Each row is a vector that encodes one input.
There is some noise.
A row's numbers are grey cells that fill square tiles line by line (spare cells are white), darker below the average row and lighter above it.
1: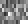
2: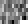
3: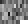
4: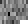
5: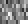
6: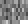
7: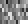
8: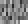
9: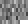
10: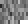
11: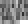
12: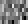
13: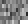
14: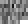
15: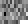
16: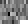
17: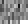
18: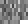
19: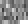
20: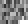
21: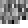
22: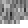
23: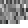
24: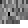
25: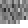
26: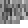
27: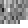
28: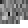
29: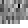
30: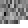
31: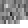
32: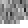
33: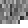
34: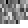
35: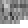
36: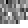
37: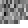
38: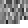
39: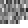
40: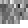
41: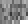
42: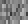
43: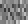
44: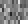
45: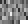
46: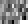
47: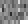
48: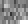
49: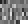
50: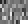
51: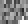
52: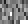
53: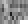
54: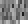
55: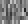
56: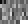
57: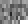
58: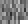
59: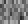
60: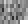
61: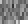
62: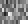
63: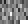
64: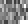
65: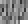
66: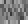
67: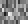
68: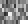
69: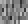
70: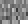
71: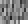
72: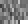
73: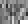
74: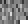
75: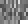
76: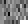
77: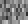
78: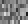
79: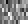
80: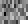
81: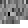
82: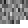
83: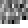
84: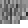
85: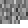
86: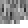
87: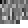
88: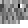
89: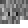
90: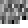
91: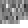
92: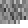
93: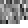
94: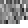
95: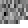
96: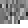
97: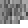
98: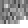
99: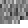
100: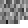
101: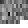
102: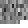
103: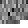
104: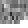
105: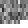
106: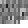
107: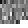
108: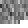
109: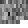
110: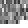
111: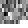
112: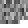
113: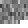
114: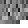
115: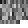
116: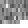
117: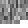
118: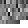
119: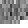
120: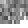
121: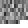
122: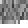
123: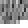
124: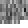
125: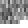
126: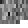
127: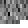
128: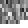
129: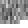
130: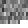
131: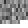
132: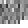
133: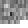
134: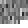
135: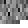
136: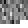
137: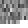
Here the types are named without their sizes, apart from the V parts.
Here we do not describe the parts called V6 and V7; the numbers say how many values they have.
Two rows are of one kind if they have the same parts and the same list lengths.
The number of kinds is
3.
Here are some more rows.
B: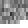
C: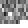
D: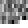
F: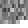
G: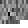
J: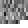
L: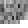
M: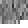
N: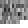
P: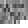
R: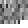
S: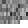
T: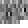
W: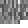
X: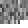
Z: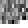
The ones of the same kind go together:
B, F, L, M, N, P, R, S, T, W, X
C, G, J
D, Z

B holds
a value of V6 and a value of V7.
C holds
a point on a circle and a true/false value.
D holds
a fixed value.
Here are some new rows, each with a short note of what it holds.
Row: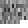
a value of V6 and a value of V7
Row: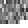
a point on a circle and a true/false value
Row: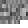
a value of V6 and a value of V7
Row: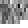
a value of V6 and a value of V7
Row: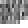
a value of V6 and a value of V7
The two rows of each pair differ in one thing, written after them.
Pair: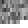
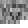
the value of V7
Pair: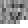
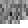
the value of V6
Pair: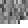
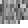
the value of V6
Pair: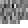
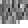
the value of V7
